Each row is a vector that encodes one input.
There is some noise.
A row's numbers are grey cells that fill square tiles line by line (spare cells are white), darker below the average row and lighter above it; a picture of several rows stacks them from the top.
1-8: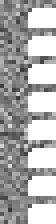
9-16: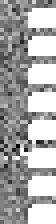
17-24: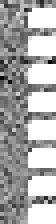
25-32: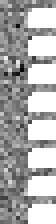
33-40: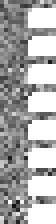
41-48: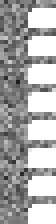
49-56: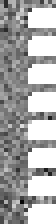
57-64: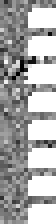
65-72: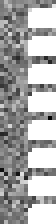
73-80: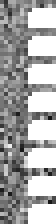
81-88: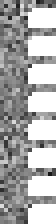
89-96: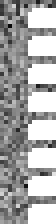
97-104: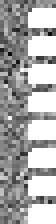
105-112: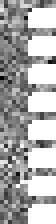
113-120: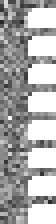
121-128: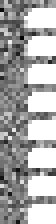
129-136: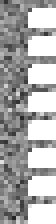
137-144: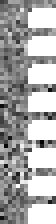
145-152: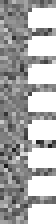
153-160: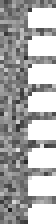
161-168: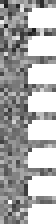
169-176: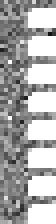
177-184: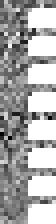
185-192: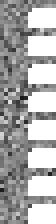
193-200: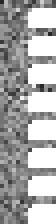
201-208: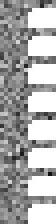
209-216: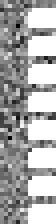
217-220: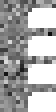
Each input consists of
either a point on a 6-point circle, or a point on a 9-point line, or a point on each of two 11-point lines.
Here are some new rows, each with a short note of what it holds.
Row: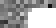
a point on a 9-point line
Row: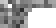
a point on a 9-point line
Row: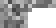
a point on a 9-point line
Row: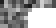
a point on a 6-point circle
